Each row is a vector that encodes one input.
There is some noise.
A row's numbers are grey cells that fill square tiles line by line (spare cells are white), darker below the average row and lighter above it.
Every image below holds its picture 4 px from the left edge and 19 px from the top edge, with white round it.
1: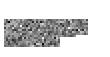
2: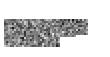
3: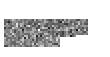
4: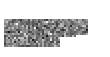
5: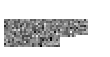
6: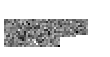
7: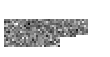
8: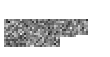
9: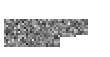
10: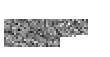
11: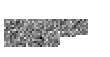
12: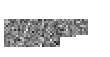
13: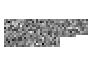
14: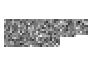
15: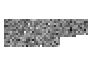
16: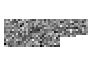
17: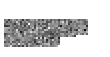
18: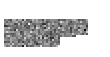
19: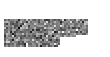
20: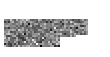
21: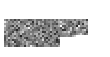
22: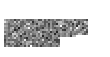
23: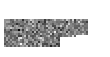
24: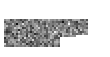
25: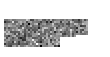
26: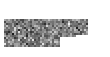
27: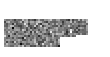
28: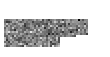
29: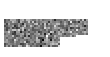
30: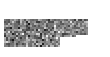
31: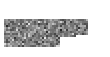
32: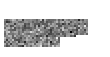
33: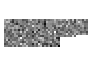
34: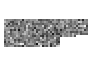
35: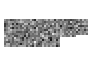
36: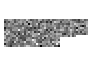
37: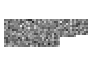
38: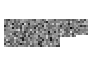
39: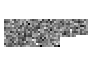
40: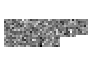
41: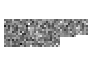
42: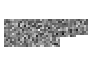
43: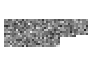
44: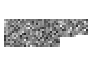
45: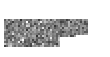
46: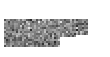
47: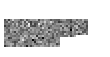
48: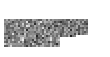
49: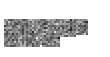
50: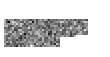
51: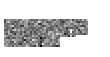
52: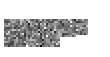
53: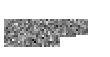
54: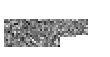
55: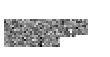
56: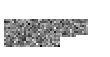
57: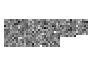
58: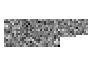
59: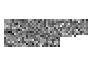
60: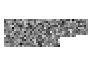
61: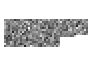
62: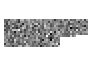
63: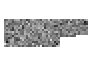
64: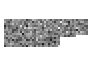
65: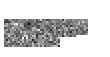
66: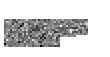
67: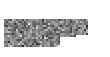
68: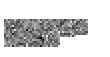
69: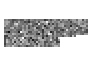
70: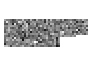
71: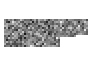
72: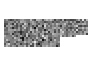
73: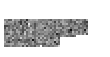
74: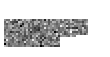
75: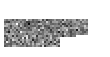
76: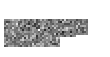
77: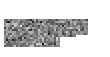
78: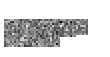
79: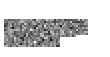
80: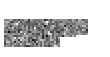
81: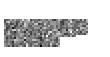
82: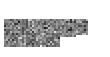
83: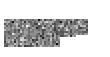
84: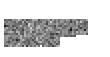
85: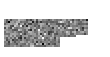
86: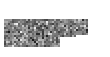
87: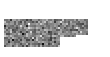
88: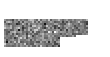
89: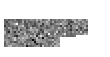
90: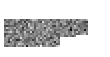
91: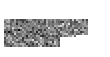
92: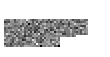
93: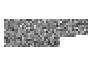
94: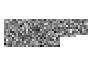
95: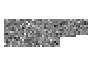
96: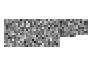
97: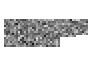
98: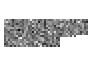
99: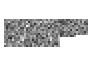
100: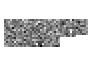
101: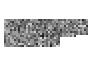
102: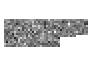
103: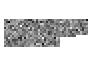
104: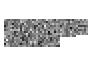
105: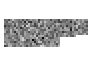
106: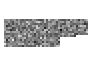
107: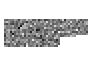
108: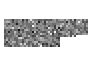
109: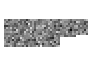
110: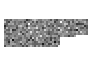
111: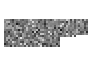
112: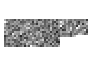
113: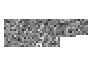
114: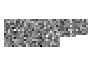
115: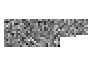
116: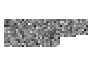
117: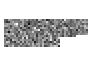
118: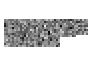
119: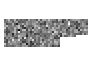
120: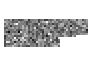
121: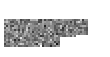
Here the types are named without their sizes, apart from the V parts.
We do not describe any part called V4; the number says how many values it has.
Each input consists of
a value of V4, together with either a point on a line, or a node of a tree.
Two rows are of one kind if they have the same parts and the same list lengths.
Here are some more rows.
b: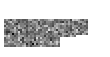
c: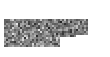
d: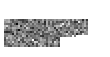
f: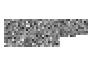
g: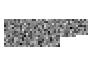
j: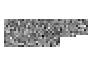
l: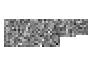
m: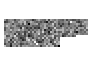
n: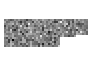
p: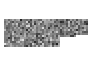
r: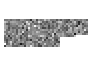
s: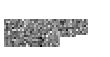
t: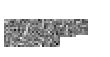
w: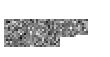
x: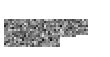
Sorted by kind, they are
b, c, d, f, j, l, n, p, r, t, w
g, m, s, x

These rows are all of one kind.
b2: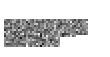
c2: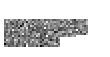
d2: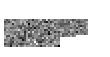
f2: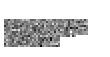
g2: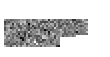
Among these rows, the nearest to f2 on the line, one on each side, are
c2 and d2.
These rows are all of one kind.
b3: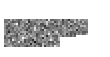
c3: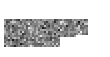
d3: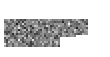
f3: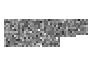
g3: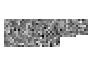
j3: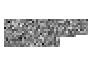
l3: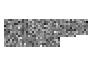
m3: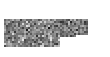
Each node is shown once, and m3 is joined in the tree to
b3 and f3.
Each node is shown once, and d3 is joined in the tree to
l3.
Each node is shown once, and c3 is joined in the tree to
j3.
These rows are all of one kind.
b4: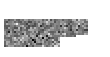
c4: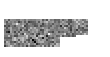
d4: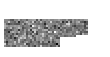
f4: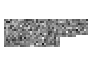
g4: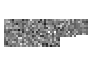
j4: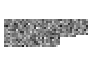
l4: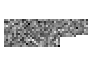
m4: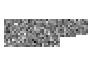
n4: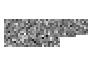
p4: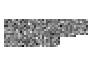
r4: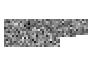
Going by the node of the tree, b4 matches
c4, m4, n4 and r4.
